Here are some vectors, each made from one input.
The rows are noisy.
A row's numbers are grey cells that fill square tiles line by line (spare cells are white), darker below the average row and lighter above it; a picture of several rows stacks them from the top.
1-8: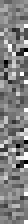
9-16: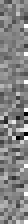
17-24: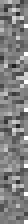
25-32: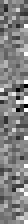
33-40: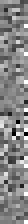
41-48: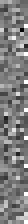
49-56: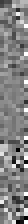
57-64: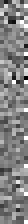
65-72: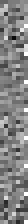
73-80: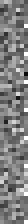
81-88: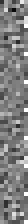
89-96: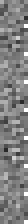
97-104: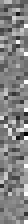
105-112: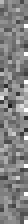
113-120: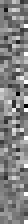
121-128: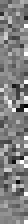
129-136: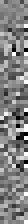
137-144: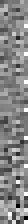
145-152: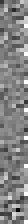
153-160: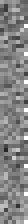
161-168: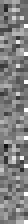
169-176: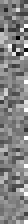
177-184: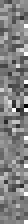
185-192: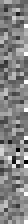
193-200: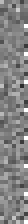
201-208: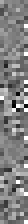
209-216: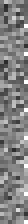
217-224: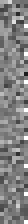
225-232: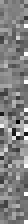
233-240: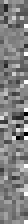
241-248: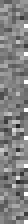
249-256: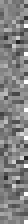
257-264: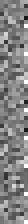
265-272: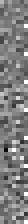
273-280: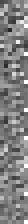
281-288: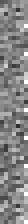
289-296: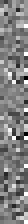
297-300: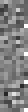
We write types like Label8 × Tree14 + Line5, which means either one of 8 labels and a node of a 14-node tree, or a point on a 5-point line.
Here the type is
Bool × Line7.
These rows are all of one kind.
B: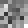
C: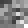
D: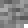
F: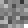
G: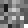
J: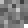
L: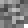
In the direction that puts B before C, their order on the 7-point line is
G, L, J, F, D, B, C.
